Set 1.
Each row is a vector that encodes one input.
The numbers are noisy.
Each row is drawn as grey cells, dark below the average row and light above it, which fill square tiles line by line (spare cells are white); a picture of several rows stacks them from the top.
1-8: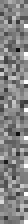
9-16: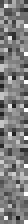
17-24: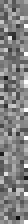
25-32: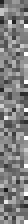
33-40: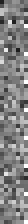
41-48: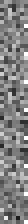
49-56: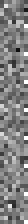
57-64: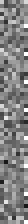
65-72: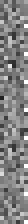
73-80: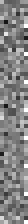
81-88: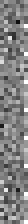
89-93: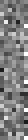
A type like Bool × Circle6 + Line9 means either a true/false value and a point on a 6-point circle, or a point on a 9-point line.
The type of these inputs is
Line18.
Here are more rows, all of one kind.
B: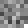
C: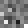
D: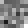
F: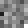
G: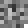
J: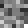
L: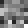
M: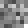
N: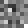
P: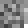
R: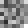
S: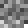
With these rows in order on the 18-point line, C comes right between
B and N.
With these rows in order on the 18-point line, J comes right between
L and S.
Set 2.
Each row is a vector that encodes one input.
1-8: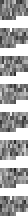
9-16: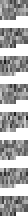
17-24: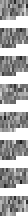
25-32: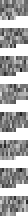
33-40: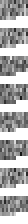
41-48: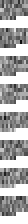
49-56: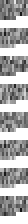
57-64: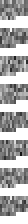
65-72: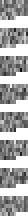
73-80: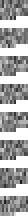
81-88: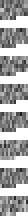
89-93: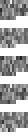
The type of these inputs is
Circle8.
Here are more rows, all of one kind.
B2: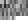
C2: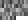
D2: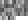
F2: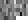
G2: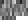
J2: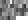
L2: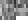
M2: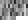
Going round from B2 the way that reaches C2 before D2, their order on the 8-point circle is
B2, M2, L2, C2, G2, F2, J2, D2.
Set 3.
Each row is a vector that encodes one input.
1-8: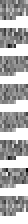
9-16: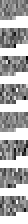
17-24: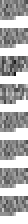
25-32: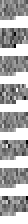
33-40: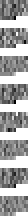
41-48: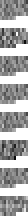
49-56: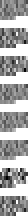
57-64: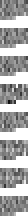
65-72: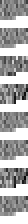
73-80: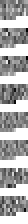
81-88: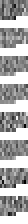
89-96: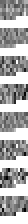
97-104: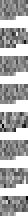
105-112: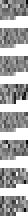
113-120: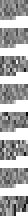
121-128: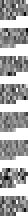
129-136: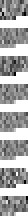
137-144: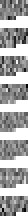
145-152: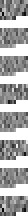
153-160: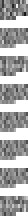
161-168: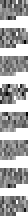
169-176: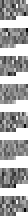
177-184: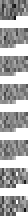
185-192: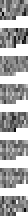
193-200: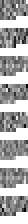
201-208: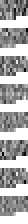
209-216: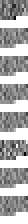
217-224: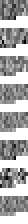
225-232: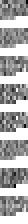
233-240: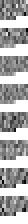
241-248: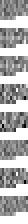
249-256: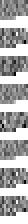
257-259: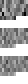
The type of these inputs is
Circle8 + Unit.
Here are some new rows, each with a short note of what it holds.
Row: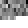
a point on an 8-point circle
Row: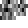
a fixed value
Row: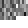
a point on an 8-point circle
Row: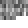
a point on an 8-point circle
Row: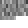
a point on an 8-point circle
